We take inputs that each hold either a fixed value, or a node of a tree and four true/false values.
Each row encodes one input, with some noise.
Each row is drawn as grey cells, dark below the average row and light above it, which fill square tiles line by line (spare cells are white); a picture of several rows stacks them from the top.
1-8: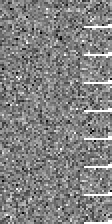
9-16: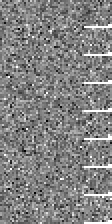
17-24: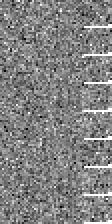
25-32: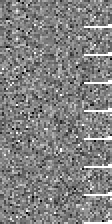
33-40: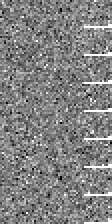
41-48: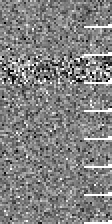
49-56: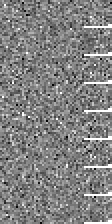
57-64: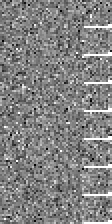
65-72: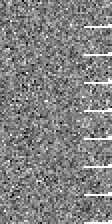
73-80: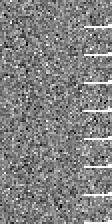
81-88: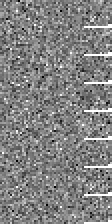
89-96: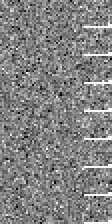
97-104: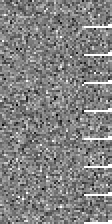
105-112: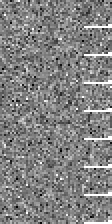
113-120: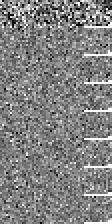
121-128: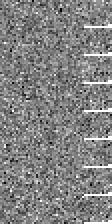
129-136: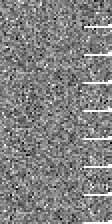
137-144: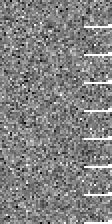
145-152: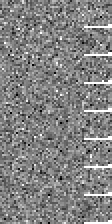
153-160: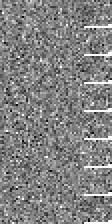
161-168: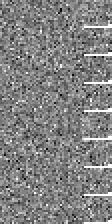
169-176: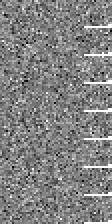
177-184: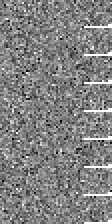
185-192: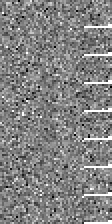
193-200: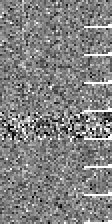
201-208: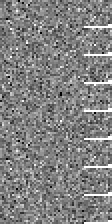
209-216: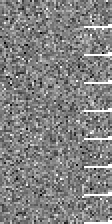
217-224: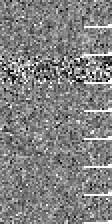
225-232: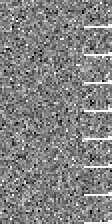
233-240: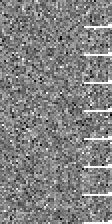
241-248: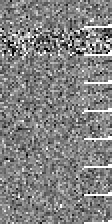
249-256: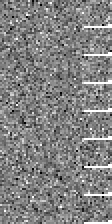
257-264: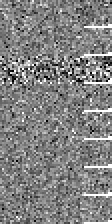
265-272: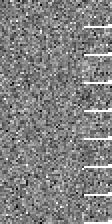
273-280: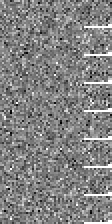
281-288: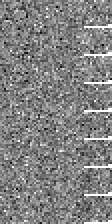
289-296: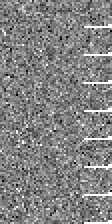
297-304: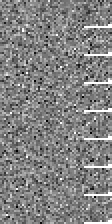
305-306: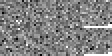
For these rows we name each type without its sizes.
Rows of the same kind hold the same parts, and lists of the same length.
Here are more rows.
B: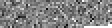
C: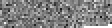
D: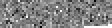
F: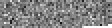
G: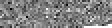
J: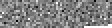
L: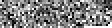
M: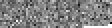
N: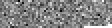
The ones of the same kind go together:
B, C, D, F, G, J, M, N
L

